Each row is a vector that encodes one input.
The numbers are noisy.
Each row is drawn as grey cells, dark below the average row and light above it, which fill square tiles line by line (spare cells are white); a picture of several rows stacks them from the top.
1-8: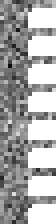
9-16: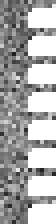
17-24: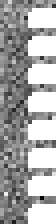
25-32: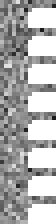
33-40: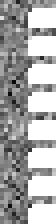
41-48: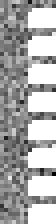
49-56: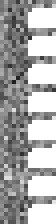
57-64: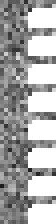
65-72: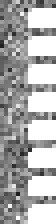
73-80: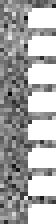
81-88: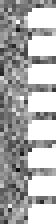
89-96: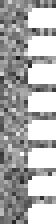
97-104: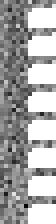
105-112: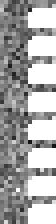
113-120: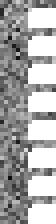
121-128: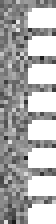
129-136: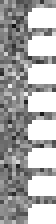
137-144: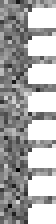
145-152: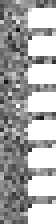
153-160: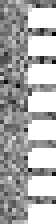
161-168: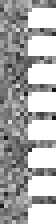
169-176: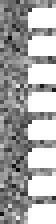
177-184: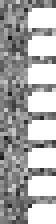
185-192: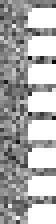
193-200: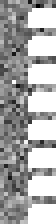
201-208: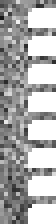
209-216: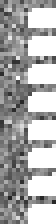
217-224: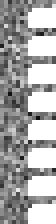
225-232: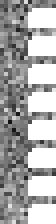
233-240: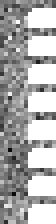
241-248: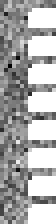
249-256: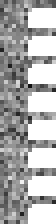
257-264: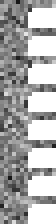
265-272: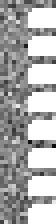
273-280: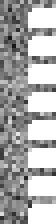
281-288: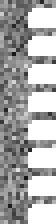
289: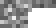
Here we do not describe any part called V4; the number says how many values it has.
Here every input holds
a point on an 18-point line, together with either a fixed value, or a true/false value and a value of V4.
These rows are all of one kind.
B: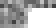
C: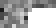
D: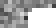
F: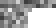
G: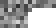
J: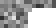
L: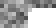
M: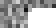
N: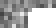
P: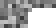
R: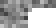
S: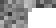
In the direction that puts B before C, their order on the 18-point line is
M, G, P, J, F, B, L, S, R, C, D, N.
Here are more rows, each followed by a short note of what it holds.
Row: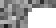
a point on an 18-point line, a true/false value and a value of V4
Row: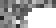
a point on an 18-point line, a true/false value and a value of V4
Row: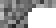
a point on an 18-point line
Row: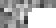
a point on an 18-point line, a true/false value and a value of V4
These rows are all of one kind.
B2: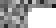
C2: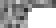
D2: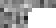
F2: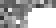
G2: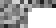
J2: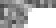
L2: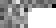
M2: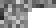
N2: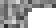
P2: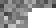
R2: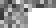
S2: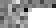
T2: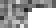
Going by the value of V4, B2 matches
F2 and P2.
